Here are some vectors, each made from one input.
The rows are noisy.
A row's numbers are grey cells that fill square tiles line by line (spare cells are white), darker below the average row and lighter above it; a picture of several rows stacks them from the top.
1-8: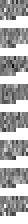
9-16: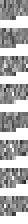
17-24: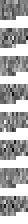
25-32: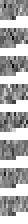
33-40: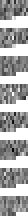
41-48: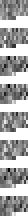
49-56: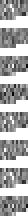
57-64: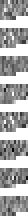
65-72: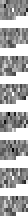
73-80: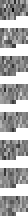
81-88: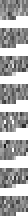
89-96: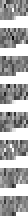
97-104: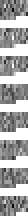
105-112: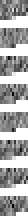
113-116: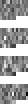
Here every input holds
a point on a 4-point line, together with either a point on a 4-point line, or a point on a 6-point line and a true/false value.
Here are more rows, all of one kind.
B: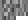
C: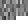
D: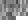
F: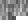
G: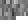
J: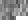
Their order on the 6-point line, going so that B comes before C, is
D, J, F, G, B, C.
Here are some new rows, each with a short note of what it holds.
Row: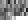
a point on each of two 4-point lines
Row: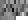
a point on a 4-point line, a point on a 6-point line and a true/false value
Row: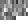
a point on a 4-point line, a point on a 6-point line and a true/false value
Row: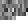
a point on each of two 4-point lines
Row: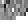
a point on each of two 4-point lines
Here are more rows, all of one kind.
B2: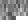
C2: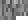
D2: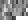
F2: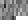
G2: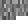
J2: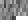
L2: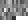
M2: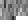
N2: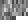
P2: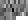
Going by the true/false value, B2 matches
D2, G2 and N2.
